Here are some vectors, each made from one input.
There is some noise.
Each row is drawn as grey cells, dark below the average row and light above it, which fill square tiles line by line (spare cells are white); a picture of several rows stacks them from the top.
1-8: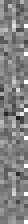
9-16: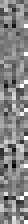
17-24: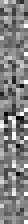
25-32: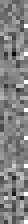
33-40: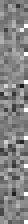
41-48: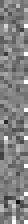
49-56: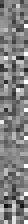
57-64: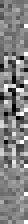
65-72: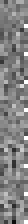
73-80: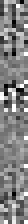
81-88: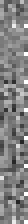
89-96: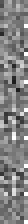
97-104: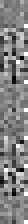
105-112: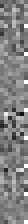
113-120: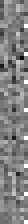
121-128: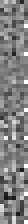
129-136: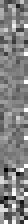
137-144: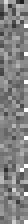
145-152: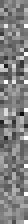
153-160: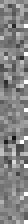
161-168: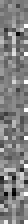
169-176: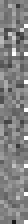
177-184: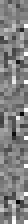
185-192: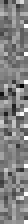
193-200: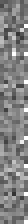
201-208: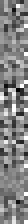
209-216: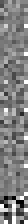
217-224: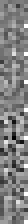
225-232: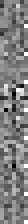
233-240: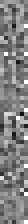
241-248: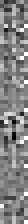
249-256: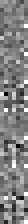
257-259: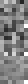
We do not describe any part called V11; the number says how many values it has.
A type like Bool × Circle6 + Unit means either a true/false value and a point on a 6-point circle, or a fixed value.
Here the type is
(Line5 × Line5 + Unit) × V11 + Line19.
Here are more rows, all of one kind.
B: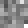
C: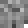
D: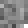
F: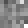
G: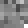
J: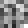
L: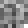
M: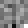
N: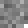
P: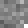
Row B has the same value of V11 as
J, L and N.
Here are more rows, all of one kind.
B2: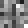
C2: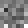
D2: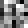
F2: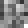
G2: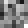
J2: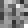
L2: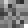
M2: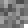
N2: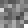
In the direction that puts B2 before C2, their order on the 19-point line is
N2, B2, M2, L2, G2, F2, D2, J2, C2.
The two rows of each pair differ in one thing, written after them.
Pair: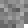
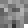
the value of V11
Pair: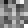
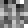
the value of V11
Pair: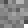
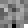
the place on one of the two 5-point lines
